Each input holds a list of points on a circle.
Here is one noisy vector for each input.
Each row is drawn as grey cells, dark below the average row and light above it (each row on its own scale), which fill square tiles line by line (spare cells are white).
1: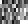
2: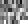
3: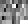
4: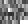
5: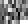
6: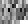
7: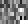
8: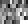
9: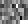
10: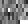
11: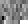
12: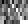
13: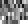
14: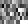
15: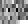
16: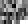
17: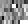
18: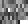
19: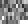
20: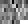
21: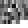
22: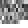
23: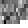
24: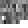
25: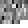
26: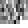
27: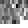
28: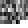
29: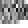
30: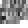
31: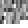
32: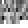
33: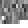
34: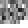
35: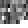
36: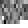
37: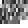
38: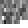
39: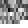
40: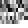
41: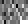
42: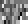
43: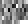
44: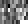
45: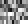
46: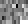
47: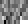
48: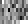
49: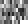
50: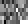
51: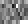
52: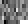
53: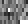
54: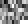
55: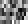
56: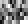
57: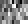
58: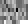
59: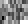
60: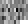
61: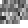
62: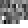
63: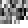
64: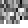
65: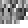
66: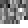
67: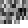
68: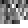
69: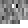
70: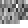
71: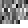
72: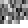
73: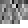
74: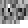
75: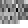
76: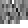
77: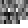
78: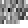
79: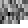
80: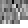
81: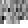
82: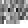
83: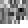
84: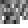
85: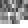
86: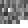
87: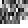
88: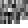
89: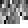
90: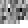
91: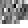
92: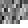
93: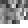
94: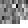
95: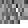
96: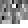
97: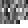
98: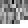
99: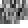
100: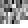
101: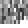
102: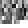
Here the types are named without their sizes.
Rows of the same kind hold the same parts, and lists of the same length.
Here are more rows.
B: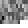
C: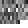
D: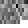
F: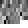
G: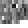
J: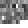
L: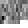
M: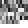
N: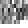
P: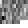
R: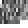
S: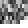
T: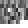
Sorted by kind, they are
B, C, G, J, L, S, T
D, F, M, N
P, R

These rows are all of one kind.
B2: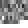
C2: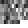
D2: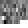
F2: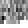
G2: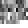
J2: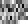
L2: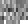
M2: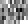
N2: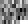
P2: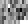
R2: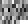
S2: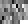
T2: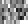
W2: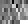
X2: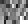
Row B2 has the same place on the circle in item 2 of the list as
D2, G2, S2 and W2.
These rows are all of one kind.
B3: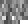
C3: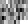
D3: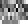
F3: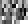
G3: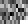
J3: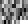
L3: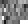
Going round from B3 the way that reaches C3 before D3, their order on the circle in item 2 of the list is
B3, F3, C3, D3, L3, G3, J3.
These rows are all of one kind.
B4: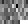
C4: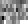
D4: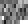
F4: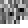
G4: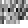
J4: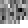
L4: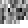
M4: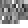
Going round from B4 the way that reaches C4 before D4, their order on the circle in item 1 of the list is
B4, M4, F4, C4, J4, L4, D4, G4.
